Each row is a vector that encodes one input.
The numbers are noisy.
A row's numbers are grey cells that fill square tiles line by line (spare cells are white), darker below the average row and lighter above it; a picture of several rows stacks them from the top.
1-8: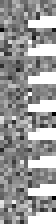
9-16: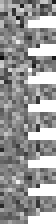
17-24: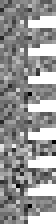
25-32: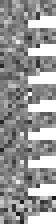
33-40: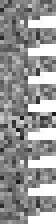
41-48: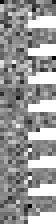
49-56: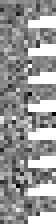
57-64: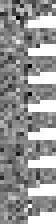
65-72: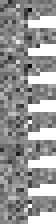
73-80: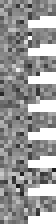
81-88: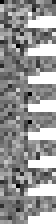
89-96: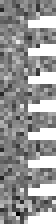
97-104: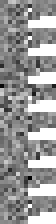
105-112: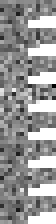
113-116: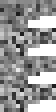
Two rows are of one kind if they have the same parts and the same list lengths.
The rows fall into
2 kinds.
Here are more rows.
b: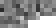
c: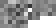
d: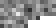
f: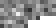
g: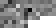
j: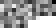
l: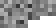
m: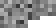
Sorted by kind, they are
b, c, d, f, g, l, m
j

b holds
three true/false values.
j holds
a point on a 4-point line.
